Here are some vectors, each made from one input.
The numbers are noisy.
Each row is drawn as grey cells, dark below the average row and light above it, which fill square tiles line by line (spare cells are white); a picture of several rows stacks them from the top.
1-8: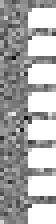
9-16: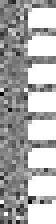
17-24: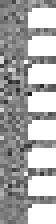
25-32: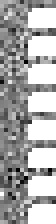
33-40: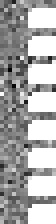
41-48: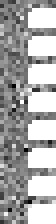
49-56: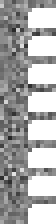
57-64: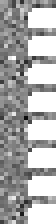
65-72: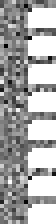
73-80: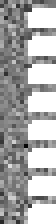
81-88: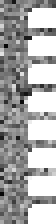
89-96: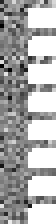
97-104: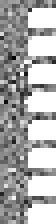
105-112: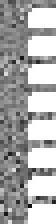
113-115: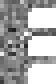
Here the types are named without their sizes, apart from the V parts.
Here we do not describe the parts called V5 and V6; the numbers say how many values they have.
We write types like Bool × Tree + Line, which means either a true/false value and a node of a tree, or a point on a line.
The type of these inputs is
Bool × V6 + (Line × Line + Unit) × V5.
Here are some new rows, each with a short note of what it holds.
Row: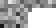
a value of V5
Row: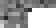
a point on each of two lines and a value of V5
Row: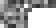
a value of V5
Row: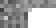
a point on each of two lines and a value of V5
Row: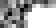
a true/false value and a value of V6
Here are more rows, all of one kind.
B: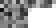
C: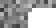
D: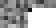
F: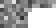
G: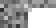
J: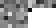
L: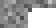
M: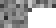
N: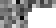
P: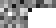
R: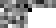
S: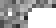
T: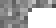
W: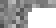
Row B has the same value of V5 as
C, F and P.
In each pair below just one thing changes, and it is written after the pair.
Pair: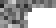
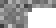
the true/false value
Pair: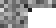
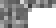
the value of V6
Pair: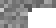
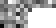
the true/false value
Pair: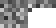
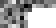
the true/false value
